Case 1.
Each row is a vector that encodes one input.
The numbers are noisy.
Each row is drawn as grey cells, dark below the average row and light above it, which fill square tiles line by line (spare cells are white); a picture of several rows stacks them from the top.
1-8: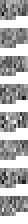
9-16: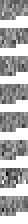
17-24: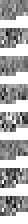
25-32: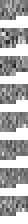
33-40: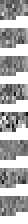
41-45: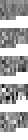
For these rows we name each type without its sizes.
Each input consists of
a label.
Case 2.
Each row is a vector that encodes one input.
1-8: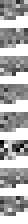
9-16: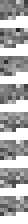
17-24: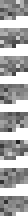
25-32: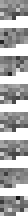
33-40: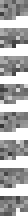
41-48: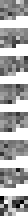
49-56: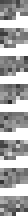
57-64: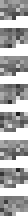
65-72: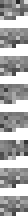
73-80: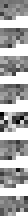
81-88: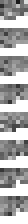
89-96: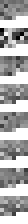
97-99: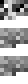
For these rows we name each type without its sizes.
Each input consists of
either a fixed value, or a node of a tree.
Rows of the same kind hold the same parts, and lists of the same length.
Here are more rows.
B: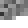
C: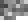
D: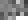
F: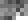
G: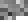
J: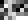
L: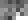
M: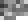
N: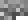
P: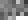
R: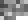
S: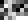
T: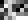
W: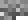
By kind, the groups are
B, C, D, F, G, L, M, N, P, R, W
J, S, T

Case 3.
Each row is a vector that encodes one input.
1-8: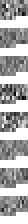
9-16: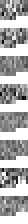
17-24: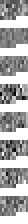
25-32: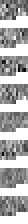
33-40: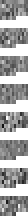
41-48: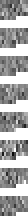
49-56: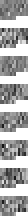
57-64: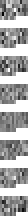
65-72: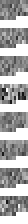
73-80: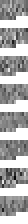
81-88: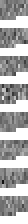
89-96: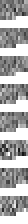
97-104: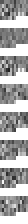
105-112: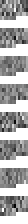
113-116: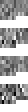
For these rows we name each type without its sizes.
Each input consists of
a label.
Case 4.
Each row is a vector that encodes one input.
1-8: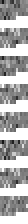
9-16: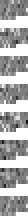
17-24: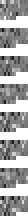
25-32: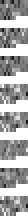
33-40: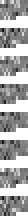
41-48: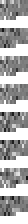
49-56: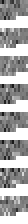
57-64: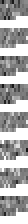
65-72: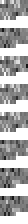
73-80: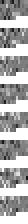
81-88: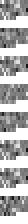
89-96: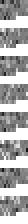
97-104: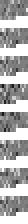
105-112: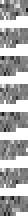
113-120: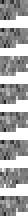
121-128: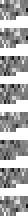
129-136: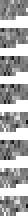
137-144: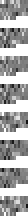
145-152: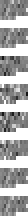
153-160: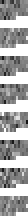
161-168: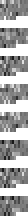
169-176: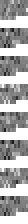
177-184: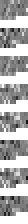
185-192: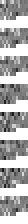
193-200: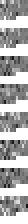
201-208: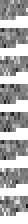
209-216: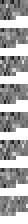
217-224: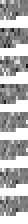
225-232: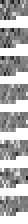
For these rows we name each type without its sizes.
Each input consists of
a point on a line.
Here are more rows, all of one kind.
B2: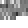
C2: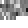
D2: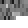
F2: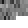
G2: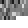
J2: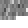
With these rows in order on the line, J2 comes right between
B2 and F2.
